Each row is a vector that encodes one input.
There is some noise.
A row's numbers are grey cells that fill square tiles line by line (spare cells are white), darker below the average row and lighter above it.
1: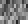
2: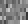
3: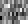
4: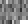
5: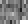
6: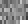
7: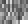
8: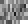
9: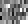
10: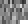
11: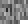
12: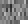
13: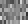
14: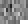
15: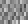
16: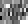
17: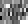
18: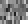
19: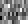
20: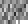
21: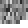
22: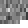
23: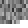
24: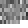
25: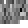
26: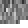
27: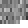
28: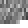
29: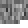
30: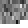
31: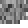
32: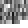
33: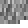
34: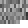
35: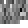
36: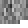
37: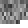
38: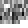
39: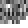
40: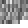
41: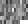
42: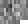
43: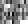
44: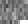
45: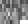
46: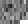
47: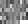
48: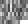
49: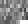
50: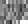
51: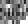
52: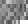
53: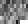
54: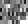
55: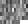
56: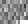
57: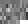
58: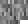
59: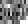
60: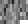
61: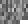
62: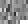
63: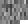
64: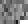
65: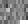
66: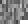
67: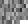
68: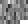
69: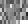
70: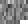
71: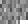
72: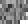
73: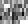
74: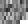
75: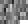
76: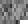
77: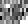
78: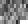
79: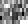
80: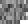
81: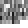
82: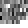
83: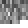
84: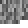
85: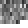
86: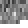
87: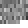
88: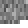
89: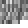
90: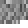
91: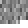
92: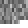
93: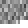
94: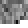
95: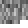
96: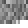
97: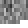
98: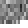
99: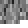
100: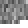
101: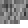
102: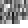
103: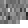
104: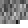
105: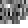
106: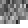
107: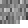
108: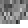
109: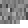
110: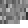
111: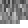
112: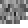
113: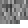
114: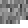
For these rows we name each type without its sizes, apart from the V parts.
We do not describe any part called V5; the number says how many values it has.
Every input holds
a point on each of two lines, together with a list of items, each a true/false value and a value of V5.
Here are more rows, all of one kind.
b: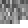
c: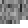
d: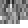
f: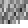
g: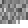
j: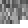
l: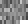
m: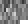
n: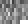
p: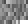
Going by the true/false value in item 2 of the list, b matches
g, n and p.
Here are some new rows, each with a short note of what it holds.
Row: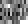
a point on each of two lines, together with the empty list
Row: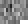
a point on each of two lines, together with a list of one item
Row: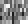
a point on each of two lines, together with the empty list
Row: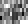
a point on each of two lines, together with the empty list
